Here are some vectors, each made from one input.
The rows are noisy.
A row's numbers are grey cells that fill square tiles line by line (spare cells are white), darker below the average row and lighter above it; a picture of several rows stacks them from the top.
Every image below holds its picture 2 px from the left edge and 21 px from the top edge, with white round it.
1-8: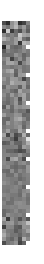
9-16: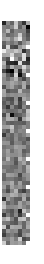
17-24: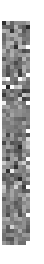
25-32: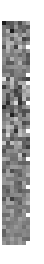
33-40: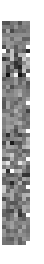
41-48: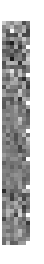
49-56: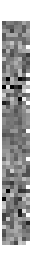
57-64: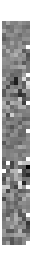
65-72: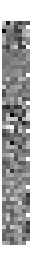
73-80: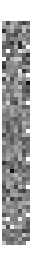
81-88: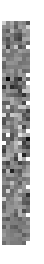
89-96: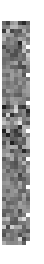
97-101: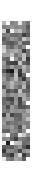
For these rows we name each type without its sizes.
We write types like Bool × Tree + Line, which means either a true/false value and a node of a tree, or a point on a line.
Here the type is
(Label + Line) × Line.
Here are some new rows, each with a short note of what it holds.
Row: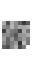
a point on each of two lines
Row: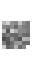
a point on each of two lines
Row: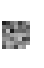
a label and a point on a line
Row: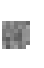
a point on each of two lines
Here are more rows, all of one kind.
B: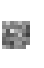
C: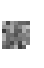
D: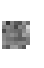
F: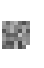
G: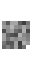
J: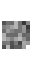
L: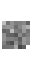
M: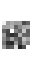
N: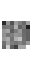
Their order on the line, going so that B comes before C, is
F, B, G, M, D, L, N, C, J.
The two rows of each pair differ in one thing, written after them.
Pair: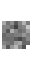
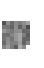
the place on the line
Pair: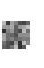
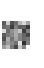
the label
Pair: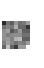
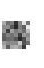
the place on the line
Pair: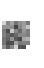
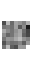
the place on the line
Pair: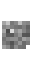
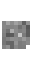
the place on the line
